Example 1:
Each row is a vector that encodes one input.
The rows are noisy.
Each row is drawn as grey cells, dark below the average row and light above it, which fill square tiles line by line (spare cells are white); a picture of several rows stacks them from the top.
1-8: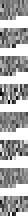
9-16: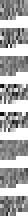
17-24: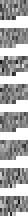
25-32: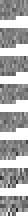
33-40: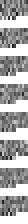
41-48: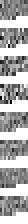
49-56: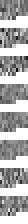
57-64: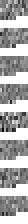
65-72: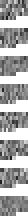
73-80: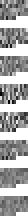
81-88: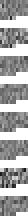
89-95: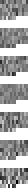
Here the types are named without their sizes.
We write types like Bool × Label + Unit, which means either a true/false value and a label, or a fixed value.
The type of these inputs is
List(Line).
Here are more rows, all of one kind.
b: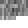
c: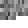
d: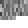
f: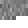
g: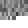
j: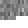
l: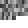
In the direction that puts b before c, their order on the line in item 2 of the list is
b, l, c, j, d, g, f.
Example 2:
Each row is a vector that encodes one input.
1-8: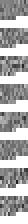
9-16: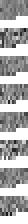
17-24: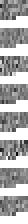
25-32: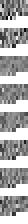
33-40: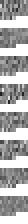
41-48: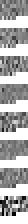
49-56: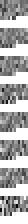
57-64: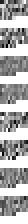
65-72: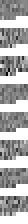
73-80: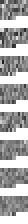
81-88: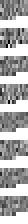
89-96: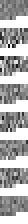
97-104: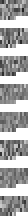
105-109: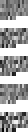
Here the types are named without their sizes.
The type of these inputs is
List(Line).
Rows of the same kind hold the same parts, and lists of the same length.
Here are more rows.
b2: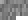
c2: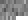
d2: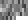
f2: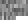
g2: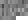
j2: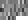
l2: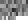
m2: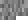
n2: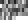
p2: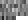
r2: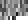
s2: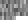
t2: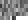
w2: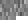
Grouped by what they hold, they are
b2, j2, n2, p2
c2, f2, g2, l2, m2, r2, s2, t2, w2
d2

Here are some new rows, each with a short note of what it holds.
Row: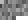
a list of two items
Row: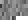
a list of two items
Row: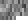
the empty list
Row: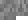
a list of one item
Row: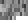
the empty list
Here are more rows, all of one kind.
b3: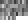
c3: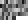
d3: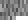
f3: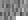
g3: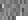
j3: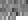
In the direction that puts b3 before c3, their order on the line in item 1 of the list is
g3, f3, d3, j3, b3, c3.
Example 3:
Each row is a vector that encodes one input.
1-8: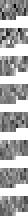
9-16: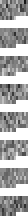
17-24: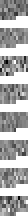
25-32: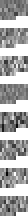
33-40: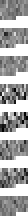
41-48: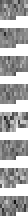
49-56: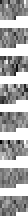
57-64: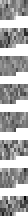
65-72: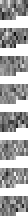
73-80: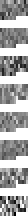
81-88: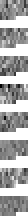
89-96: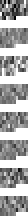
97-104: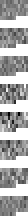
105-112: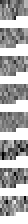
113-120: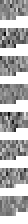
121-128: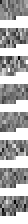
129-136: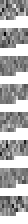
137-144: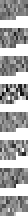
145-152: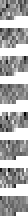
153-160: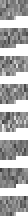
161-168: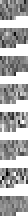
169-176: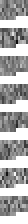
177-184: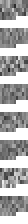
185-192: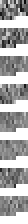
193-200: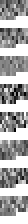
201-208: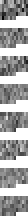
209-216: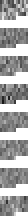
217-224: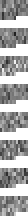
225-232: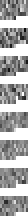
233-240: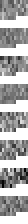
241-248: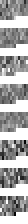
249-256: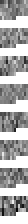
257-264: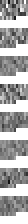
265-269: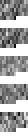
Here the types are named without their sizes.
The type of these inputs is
Label + Line.
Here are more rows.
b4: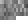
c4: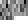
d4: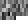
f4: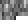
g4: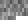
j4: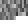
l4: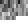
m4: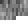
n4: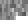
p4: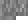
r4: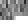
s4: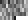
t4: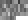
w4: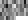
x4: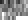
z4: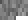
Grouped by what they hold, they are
b4, d4, f4, j4, l4, m4, p4, s4, w4, x4, z4
c4, g4, n4, r4, t4

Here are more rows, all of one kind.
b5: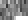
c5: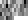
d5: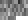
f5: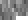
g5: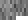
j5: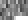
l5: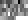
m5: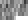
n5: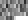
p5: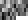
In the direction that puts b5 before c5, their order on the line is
g5, d5, b5, j5, l5, f5, c5, p5, m5, n5.
